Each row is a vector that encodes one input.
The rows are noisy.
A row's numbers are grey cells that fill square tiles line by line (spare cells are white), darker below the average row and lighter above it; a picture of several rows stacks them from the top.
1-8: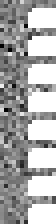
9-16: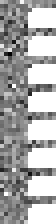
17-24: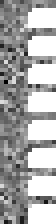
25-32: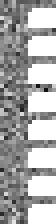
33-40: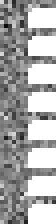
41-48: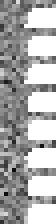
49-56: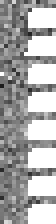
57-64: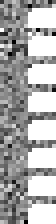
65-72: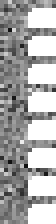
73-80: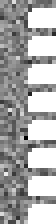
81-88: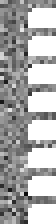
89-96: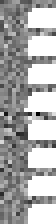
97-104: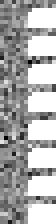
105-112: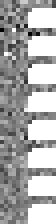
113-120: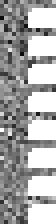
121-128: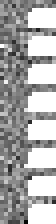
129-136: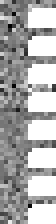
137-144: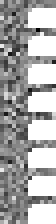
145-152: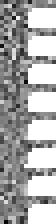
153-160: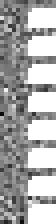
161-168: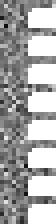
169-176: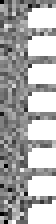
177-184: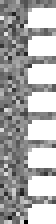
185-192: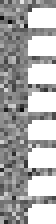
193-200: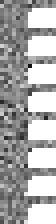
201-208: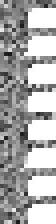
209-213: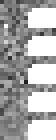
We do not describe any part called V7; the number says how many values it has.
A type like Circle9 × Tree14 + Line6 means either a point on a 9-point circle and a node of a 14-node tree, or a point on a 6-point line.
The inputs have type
(Bool × Circle5 + V7) × Line6.
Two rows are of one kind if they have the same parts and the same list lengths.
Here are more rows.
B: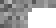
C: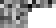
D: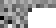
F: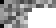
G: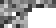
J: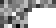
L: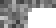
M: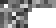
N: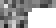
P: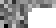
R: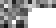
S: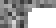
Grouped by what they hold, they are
B, C, F, L
D, G, J, M, N, P, R, S

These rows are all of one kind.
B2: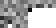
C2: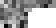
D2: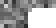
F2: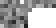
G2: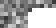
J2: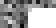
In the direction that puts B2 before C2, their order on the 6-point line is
J2, B2, G2, D2, C2, F2.
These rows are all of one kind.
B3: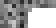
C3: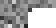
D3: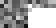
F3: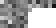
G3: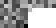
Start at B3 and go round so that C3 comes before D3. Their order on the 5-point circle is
B3, C3, D3, G3, F3.
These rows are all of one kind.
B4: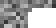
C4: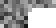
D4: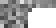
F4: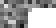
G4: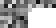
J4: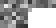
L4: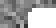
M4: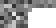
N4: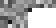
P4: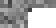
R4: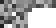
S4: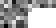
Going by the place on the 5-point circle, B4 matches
F4, J4 and S4.
